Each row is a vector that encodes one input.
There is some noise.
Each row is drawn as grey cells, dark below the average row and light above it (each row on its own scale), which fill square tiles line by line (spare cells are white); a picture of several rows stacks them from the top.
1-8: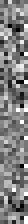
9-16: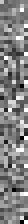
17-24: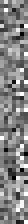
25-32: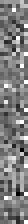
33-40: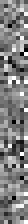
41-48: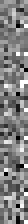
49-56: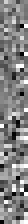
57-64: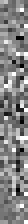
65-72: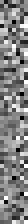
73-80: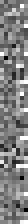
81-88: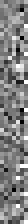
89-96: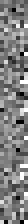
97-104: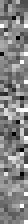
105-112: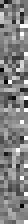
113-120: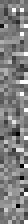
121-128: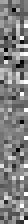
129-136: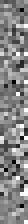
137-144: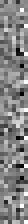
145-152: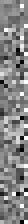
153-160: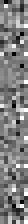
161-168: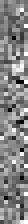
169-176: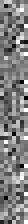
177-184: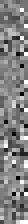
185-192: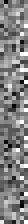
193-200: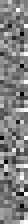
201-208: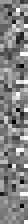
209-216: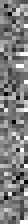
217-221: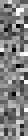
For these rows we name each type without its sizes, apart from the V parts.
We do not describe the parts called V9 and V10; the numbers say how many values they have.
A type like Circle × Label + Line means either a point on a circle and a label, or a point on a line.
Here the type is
(Bool × Bool × Bool + Label) × V9 × V10 + Unit.
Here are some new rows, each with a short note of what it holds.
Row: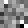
a label, a value of V9 and a value of V10
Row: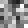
a label, a value of V9 and a value of V10
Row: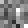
three true/false values, a value of V9 and a value of V10
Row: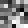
a label, a value of V9 and a value of V10
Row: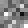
a label, a value of V9 and a value of V10
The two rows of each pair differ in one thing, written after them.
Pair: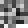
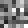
the value of V10
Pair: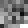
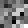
one of the three true/false values
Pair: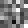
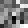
the value of V9
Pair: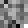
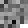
the value of V10
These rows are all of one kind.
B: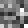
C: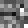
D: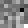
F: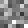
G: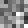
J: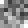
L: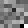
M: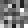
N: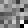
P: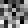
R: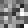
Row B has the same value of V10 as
D and R.
